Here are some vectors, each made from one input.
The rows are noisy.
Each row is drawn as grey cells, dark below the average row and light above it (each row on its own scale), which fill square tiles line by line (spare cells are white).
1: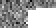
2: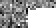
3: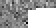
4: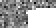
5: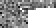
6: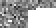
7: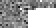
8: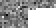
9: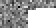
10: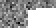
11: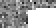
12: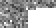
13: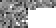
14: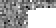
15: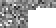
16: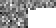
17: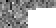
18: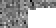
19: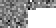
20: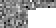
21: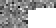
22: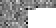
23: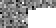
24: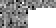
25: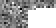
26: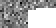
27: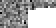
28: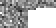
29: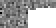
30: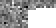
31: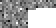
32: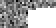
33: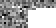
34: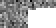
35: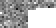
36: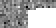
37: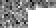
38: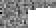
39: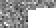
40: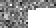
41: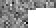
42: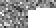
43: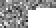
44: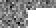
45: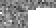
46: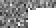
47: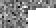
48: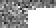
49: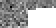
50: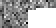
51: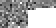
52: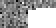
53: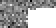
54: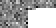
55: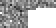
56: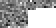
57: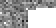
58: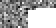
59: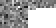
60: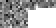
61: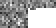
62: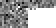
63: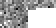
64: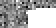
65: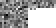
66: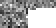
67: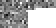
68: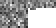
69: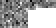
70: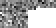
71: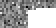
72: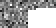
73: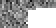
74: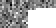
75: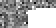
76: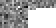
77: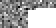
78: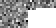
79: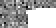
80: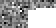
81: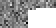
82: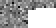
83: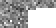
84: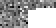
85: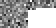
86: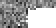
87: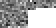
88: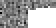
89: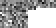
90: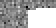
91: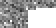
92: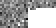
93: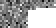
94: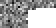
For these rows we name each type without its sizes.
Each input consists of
a node of a tree, together with either a point on a line, or four true/false values.
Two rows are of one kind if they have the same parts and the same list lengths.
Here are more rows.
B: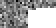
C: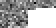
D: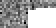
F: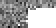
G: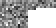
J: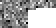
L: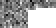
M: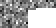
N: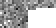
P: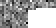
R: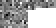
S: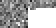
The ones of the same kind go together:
B, C, D, F, J, L, M, P, R, S
G, N

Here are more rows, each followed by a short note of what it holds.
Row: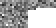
a point on a line and a node of a tree
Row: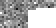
a point on a line and a node of a tree
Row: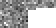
a point on a line and a node of a tree
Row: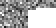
a point on a line and a node of a tree
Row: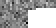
a node of a tree and four true/false values
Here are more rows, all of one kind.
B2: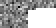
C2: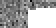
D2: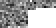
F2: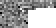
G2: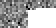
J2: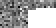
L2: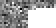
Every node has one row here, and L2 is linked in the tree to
D2, F2 and J2.
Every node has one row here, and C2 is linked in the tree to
J2.
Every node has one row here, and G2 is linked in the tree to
F2.
